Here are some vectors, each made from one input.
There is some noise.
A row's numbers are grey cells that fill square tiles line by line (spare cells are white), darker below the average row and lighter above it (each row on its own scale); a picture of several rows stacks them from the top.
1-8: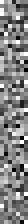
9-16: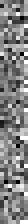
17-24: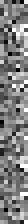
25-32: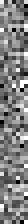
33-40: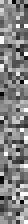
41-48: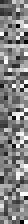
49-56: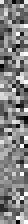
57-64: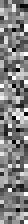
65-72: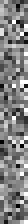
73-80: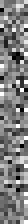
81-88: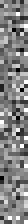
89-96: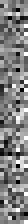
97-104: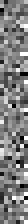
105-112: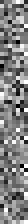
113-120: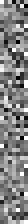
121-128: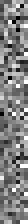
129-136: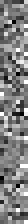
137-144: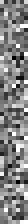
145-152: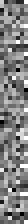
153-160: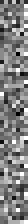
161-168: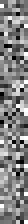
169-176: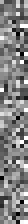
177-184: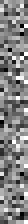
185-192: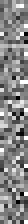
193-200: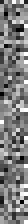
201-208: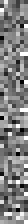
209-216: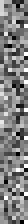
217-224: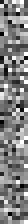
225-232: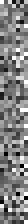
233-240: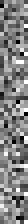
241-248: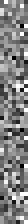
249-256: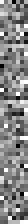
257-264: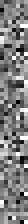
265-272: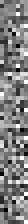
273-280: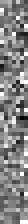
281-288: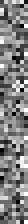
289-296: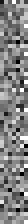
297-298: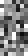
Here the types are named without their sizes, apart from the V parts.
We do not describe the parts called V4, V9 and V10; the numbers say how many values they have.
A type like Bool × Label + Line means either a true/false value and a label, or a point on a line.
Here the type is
(Bool × V4 × V10 + Label) × (Line + V9).
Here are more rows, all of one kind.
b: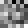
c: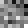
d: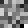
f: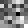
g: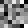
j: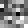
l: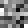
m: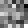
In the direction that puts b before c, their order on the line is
f, b, j, c, g, m, d, l.
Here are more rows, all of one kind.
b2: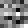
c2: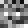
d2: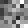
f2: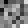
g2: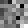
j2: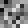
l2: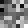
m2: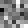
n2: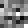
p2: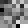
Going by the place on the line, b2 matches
f2, j2 and n2.
